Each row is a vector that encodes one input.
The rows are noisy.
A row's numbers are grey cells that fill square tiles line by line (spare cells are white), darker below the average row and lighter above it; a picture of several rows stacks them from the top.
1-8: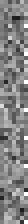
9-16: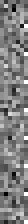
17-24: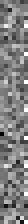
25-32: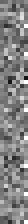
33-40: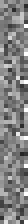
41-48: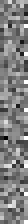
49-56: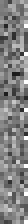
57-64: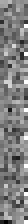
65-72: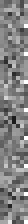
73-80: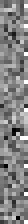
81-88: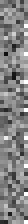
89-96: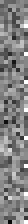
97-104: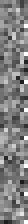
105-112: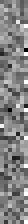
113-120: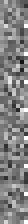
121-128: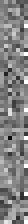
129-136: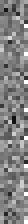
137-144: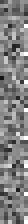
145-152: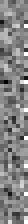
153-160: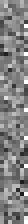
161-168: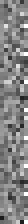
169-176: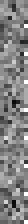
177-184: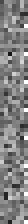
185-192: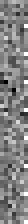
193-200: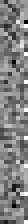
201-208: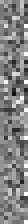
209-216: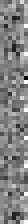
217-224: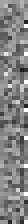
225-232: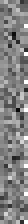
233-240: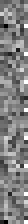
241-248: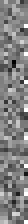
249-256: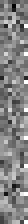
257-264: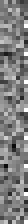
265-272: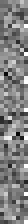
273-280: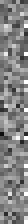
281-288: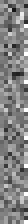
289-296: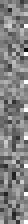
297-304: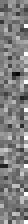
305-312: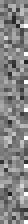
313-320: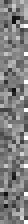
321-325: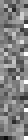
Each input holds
either a point on a 14-point circle and a point on an 11-point line, or a point on a 20-point circle.
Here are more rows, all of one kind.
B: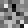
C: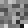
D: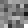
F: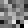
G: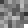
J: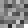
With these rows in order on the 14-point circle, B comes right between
D and G.
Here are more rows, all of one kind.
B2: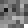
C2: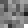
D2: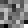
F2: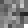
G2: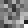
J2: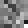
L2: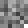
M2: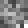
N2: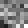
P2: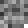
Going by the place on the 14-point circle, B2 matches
G2, J2 and P2.
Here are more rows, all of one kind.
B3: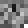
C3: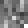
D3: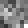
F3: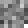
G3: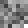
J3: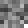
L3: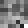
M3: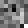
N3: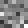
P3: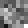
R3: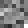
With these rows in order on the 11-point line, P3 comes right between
D3 and R3.
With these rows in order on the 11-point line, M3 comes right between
F3 and N3.
